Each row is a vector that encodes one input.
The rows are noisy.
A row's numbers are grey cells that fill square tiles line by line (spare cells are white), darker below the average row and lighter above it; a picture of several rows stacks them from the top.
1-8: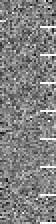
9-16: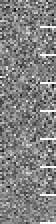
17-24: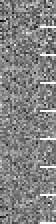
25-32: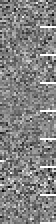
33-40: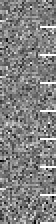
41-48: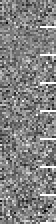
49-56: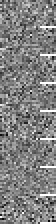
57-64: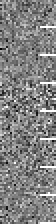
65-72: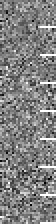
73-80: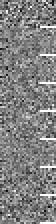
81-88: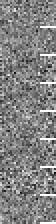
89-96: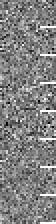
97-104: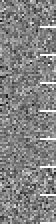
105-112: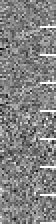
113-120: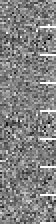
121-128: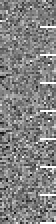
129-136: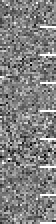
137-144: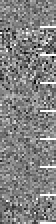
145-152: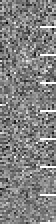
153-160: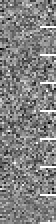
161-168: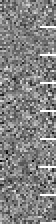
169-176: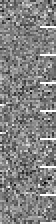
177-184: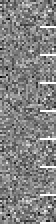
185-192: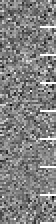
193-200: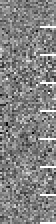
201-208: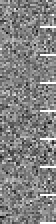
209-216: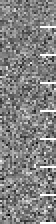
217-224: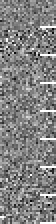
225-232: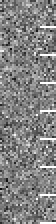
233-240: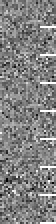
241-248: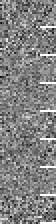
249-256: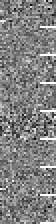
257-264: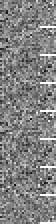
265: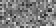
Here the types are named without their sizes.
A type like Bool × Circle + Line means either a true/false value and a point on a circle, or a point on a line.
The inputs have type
Bool × Bool × Bool.
